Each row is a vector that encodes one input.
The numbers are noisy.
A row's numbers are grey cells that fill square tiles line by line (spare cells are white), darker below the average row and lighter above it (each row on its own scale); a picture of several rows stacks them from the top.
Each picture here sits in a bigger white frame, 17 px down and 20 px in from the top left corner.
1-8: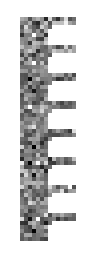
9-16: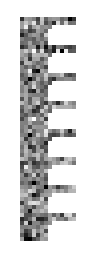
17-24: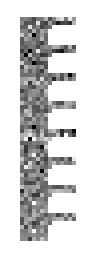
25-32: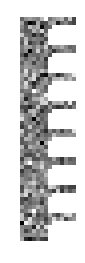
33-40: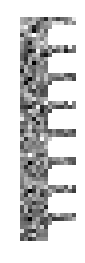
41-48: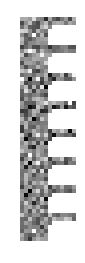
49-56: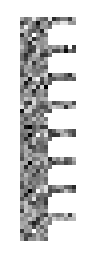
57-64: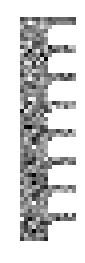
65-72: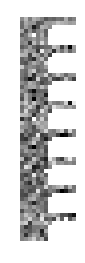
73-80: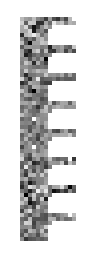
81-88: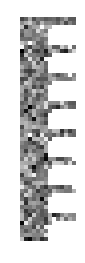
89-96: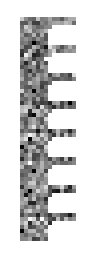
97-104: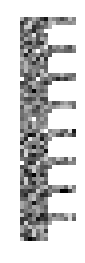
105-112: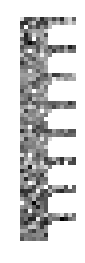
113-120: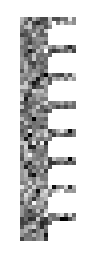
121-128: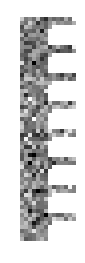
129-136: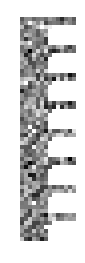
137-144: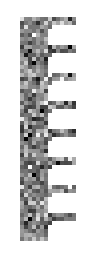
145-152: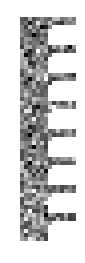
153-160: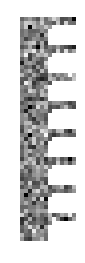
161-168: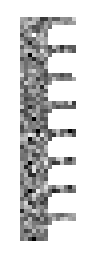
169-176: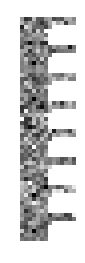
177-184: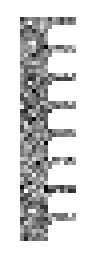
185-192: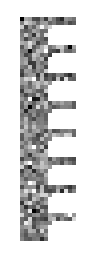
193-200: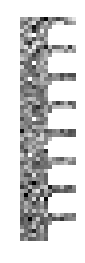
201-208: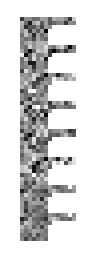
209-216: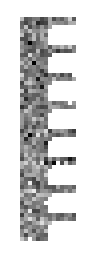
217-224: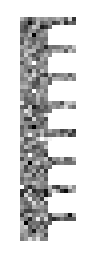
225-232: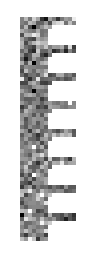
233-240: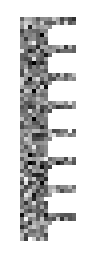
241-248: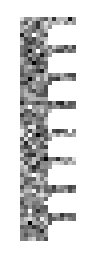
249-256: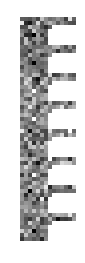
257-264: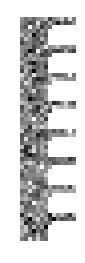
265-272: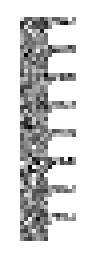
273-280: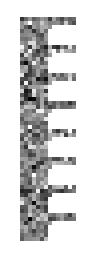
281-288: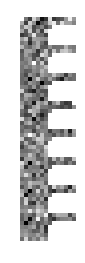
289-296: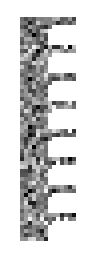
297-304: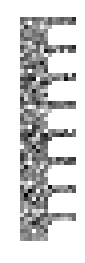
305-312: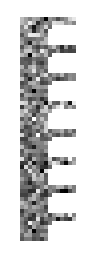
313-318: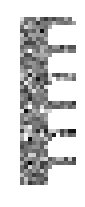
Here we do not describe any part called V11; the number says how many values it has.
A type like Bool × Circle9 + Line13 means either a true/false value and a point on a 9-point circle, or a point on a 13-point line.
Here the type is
Bool × (Circle10 + V11) + Circle6 × Line6.
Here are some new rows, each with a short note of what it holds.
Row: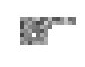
a point on a 10-point circle and a true/false value
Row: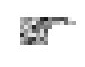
a point on a 10-point circle and a true/false value
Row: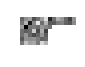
a point on a 10-point circle and a true/false value
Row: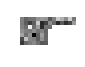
a true/false value and a value of V11
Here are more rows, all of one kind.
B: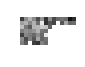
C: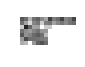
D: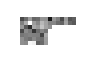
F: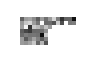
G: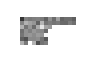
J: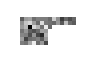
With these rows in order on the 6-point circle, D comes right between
C and J.
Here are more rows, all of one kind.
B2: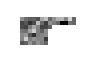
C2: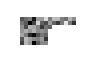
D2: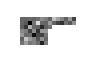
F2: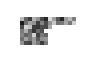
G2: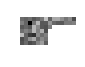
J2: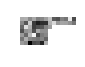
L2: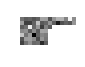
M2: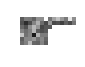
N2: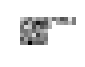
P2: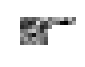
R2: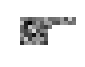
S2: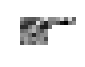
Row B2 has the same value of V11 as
P2 and S2.
